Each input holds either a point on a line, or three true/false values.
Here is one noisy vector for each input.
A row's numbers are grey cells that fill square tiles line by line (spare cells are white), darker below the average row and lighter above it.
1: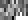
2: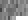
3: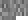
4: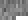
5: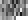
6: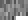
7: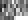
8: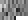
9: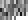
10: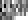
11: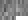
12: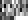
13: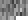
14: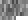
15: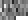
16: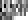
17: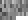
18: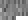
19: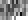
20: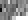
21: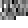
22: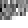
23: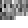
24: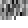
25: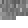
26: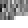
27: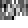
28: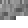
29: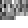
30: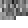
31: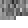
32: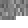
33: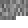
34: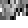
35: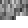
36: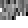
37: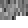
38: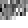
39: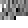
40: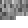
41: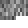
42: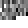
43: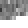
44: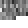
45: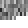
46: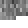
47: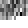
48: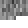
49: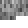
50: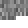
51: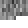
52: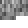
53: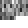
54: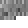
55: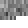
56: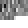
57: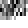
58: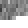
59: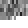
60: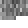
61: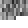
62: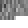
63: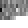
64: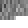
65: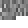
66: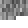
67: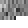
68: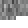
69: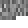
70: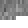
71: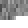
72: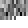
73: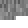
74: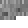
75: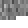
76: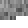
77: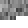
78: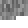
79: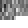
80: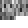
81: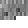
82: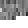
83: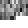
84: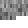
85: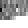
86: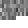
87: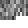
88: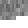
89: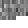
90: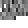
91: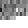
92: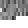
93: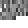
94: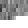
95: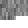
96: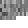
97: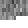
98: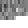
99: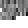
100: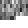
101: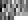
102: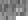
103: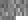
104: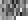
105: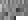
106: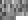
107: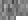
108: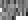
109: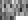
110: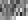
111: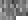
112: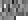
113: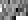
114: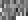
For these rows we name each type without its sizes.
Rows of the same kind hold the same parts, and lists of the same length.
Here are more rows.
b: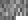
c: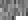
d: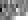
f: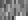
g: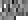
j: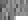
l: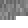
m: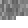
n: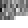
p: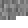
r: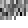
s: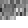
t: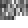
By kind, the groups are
b, c, d, f, g, j, l, m, n, p, s, t
r

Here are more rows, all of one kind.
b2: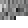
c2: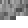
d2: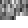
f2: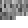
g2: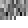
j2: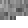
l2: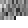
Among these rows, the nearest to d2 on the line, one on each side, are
c2 and l2.
